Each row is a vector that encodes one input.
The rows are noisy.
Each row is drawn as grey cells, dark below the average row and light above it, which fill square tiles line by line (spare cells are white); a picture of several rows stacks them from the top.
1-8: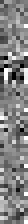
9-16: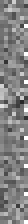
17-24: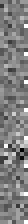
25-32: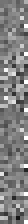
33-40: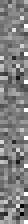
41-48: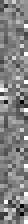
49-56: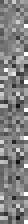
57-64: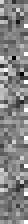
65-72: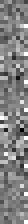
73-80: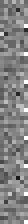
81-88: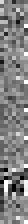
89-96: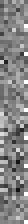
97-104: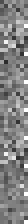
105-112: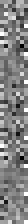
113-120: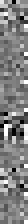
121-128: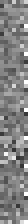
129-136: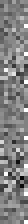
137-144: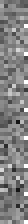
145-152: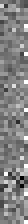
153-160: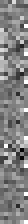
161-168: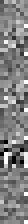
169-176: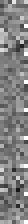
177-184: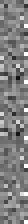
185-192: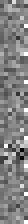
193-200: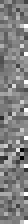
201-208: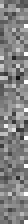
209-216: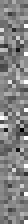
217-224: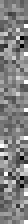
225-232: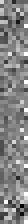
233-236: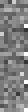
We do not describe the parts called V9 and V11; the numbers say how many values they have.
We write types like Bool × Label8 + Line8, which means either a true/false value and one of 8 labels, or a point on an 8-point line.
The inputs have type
Bool × Bool × Bool × V9 × V11 + Tree7 + Unit.
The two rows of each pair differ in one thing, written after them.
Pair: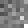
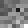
one of the three true/false values
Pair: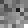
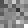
one of the three true/false values
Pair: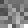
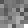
the value of V9
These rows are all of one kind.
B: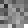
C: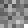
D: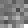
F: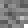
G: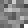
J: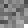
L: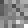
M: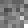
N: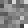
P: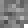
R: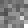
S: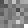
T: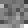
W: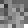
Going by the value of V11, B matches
D, J, P and W.
